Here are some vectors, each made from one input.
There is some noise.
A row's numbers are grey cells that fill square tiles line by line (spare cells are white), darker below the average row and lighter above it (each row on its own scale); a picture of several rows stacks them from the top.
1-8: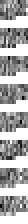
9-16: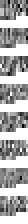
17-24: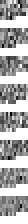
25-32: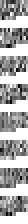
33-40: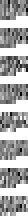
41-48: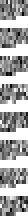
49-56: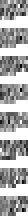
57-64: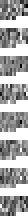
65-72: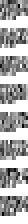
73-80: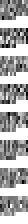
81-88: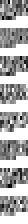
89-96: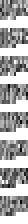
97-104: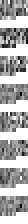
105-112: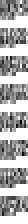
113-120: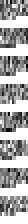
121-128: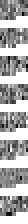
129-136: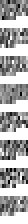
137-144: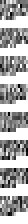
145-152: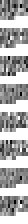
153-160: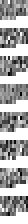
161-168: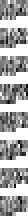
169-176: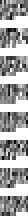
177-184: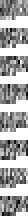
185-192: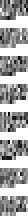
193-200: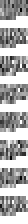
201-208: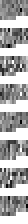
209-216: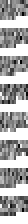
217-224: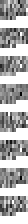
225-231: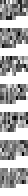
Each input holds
one of 4 labels, together with either a fixed value, or two labels (each one of 9) and four true/false values.
